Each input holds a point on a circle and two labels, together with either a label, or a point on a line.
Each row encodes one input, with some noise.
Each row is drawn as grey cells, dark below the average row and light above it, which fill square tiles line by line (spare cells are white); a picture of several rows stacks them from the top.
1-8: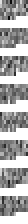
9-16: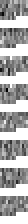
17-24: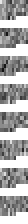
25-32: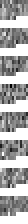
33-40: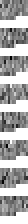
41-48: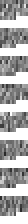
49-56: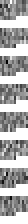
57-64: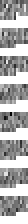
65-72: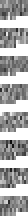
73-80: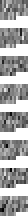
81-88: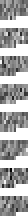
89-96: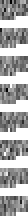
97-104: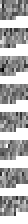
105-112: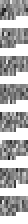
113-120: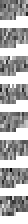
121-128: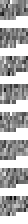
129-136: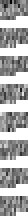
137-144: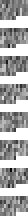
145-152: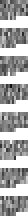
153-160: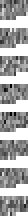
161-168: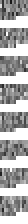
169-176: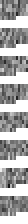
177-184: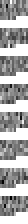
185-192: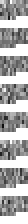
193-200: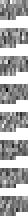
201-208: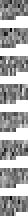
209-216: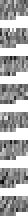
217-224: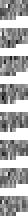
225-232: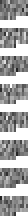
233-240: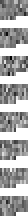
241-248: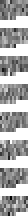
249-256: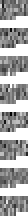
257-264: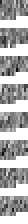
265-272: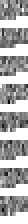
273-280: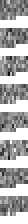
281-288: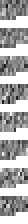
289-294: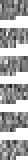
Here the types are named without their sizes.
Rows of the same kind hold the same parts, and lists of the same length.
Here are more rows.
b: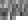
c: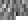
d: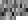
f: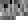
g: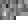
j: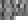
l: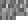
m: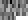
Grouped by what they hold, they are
b, c, d, j, m
f, g, l

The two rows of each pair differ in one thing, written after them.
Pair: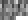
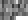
one of the two labels
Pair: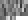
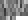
one of the two labels
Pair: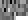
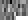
the place on the line
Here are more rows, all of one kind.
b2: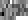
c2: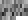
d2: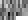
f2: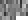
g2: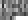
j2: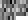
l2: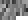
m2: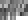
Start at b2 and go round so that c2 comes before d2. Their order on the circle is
b2, c2, f2, m2, g2, d2, j2, l2.
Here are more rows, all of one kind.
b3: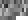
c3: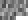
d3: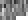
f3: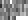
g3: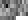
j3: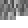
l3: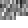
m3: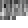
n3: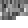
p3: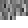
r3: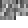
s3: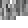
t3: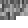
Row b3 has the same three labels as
n3 and p3.
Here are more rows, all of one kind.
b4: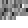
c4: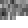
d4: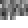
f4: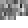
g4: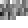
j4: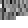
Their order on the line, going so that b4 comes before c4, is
g4, f4, j4, b4, d4, c4.
